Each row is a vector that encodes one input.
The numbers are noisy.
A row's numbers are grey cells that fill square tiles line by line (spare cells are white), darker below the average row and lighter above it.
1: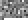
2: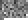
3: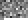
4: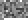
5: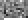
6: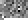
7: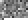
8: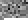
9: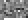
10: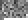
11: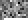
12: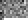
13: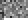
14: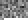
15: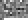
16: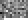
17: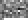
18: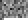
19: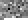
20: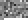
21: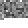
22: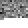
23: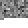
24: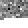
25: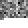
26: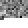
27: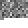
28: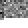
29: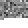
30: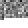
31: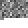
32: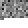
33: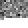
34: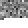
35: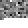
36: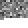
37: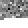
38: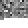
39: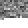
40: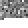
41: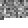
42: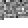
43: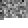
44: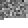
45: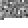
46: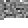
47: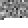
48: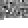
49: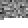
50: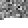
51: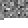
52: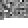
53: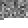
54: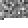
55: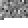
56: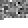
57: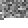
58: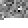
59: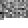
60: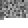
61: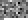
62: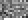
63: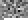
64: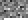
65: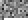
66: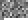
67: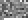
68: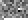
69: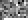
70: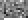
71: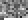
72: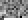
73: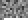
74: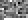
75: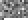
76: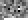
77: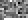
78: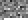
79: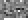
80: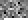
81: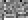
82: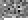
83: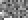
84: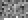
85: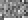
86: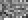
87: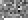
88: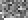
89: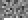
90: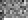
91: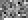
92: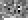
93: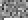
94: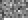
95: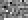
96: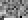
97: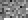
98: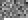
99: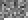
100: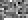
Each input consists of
a point on a 5-point line and five true/false values.
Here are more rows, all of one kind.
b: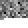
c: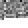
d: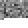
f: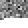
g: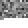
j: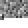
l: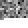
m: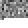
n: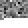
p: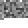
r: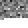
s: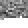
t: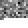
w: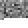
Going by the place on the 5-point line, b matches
l, n and t.
